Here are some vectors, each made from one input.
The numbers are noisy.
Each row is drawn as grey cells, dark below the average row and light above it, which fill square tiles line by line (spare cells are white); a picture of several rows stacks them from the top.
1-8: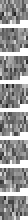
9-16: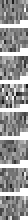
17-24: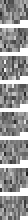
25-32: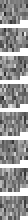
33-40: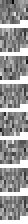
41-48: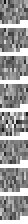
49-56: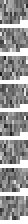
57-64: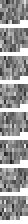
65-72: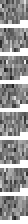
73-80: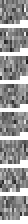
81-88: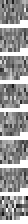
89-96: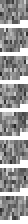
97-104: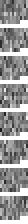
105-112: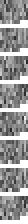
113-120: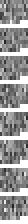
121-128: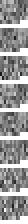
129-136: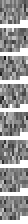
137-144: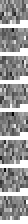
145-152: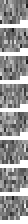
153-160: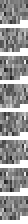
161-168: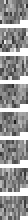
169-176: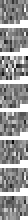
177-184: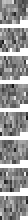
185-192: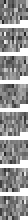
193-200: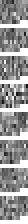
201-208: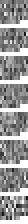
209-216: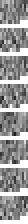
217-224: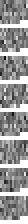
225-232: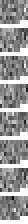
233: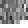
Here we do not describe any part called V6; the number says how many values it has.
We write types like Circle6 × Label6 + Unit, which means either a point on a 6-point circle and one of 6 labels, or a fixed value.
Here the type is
List2(Bool × V6).
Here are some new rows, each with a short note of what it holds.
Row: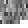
a list of one item
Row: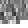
a list of two items
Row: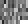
a list of two items
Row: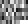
the empty list
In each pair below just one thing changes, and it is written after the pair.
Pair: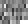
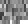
the true/false value in item 2 of the list
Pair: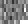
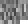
the true/false value in item 2 of the list
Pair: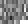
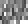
the true/false value in item 1 of the list
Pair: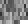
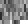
the value of V6 in item 2 of the list
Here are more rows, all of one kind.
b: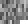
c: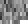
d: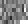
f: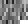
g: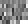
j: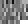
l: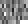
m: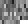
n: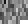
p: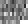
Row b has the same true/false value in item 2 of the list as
c and n.
